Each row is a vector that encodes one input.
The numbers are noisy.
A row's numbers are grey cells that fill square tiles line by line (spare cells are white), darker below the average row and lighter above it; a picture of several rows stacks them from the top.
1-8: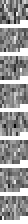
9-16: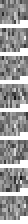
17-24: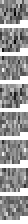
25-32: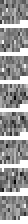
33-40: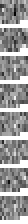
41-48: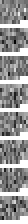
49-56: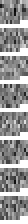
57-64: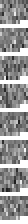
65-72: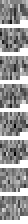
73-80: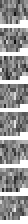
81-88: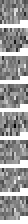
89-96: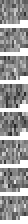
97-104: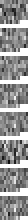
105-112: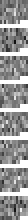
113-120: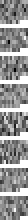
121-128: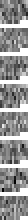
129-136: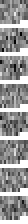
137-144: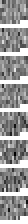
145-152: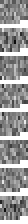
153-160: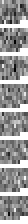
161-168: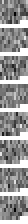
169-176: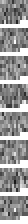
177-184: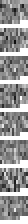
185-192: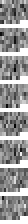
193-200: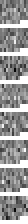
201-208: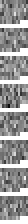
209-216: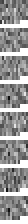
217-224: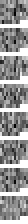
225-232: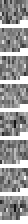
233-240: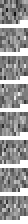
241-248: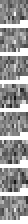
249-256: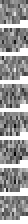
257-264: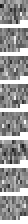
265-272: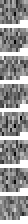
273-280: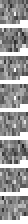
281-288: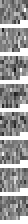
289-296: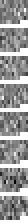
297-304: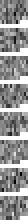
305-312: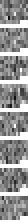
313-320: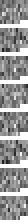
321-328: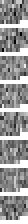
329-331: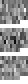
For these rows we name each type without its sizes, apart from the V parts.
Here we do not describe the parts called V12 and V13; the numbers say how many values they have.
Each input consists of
either a fixed value, or a label and a node of a tree, or a value of V12 and a value of V13.
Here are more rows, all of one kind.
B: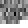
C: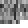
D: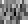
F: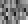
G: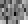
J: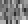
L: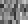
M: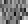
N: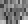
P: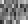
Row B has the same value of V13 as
F, G, J and N.
